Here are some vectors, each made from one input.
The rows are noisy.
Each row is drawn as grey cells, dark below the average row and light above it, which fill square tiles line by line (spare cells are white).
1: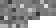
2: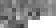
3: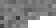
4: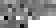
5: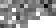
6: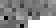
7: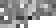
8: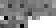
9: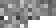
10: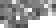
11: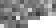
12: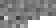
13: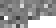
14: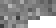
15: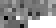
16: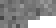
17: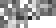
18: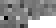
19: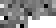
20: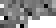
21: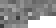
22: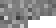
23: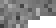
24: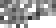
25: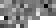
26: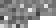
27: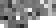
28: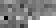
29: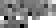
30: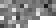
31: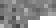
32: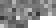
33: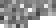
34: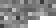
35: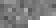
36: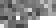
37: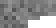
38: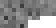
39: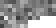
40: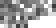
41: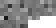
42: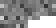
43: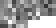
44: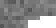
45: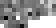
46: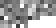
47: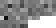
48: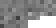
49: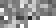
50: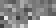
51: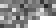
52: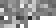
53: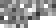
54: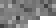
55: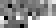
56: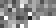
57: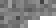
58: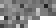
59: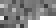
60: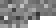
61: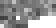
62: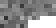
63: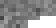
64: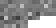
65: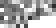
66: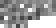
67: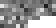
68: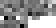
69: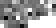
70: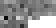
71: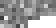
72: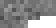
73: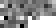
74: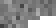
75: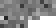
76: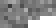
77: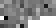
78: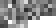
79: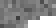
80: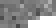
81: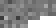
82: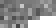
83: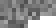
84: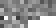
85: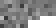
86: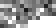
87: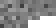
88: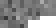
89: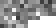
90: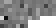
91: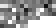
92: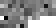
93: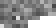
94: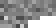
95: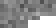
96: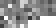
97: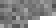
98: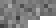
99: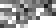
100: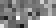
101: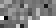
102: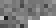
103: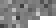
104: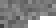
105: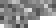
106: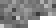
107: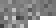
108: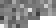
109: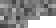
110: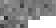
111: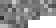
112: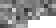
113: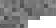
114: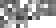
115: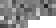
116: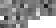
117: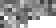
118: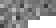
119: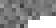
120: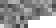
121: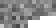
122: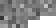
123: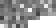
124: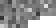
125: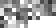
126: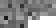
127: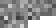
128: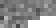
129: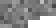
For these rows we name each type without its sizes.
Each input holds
a point on a line.
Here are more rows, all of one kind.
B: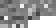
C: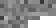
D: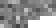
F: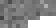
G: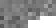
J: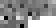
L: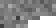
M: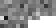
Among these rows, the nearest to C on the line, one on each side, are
L and M.
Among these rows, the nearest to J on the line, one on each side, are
F and L.
